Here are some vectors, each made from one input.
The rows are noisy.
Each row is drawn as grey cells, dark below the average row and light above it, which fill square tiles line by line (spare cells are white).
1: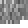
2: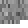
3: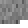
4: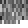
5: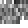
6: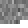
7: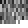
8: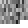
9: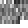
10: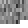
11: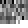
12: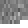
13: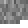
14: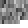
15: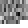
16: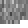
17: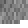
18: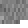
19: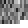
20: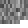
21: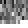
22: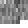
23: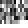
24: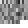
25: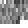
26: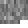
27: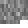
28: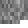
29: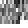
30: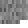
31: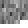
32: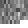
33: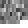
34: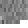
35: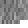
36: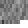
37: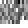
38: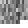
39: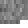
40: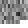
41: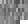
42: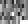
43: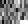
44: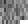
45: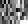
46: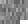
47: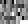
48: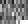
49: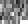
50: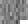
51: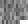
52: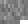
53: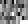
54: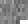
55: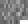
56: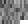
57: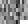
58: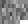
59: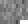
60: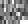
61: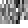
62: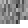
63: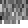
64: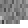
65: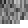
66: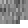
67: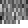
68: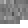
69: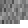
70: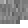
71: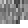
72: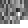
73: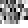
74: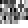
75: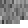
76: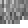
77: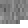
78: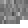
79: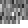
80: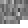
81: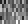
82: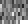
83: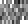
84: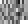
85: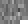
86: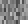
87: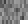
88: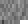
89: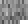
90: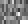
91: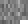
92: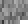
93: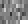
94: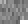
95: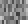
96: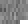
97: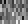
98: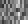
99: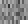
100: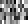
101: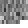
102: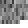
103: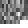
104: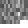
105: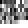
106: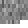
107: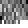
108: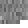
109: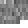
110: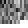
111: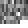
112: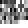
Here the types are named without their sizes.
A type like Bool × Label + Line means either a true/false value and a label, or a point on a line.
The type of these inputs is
List(Bool × Line).
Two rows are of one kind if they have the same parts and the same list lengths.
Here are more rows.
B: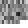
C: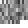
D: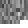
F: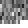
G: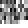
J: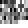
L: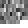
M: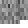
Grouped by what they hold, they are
B, C, L, M
D
F
G, J

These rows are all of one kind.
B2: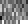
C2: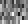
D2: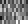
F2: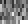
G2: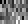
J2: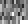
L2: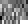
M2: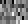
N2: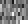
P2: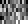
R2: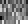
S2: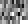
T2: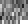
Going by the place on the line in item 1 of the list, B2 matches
C2 and J2.
